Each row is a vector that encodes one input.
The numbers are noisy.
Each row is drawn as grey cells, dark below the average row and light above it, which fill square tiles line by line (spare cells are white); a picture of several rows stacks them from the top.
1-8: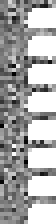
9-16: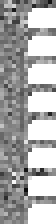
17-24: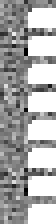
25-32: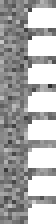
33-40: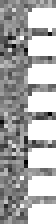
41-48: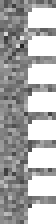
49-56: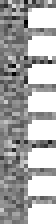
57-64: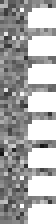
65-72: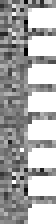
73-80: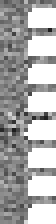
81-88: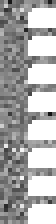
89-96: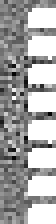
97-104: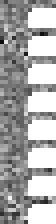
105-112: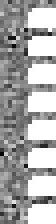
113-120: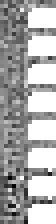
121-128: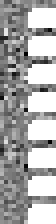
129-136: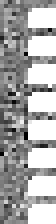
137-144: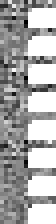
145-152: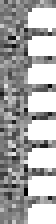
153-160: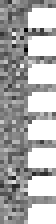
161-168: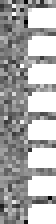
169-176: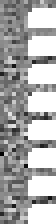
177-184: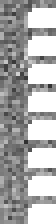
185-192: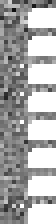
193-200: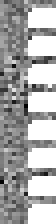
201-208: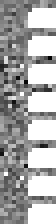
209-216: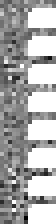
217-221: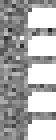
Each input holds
a true/false value, together with either a point on a 7-point line, or a node of a 15-node tree.
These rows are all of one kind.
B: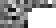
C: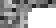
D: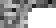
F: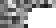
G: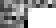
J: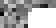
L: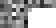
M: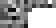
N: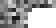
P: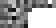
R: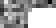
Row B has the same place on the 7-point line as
M and P.
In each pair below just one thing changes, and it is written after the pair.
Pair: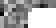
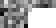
the true/false value
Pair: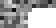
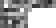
the true/false value
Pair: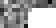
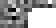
the place on the 7-point line
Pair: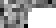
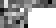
the true/false value
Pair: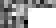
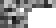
the place on the 7-point line
